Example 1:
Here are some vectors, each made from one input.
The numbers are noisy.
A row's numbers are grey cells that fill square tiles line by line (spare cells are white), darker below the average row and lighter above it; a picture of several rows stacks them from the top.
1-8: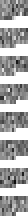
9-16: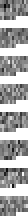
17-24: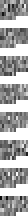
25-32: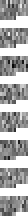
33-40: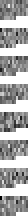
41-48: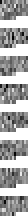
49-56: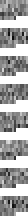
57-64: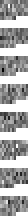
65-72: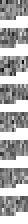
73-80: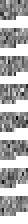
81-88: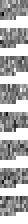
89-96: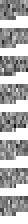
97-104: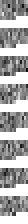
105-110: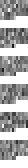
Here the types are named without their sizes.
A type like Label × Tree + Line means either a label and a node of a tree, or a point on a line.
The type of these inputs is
(Circle + Label) × (Circle + Unit).
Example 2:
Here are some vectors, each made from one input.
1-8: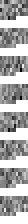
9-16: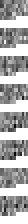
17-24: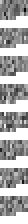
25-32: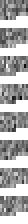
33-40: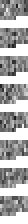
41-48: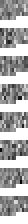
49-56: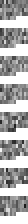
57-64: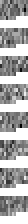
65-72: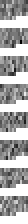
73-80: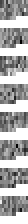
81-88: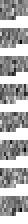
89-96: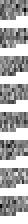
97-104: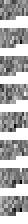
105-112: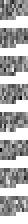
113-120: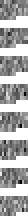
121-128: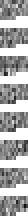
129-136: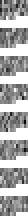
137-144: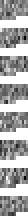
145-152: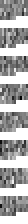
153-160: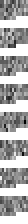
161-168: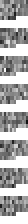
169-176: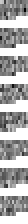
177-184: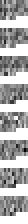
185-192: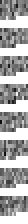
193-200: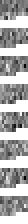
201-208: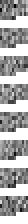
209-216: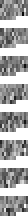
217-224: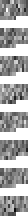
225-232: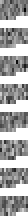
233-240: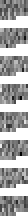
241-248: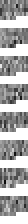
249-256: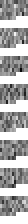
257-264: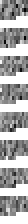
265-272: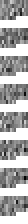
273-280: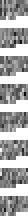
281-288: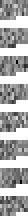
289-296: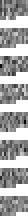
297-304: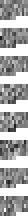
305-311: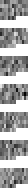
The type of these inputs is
Circle6 + Circle9 + Label7.
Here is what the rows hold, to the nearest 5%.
About 30% of them hold a point on a 6-point circle. About 35% of them hold a point on a 9-point circle. The rest hold one of 7 labels.
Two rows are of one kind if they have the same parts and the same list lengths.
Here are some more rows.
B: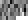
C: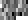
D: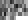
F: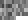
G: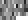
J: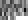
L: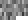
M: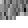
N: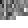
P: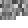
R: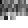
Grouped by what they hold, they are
B, D, G, J, M, R
C
F, L, N, P

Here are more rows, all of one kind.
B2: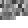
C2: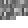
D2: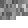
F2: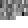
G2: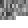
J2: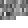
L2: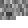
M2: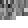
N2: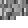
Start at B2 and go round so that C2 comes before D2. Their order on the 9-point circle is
B2, F2, C2, N2, J2, G2, L2, D2, M2.
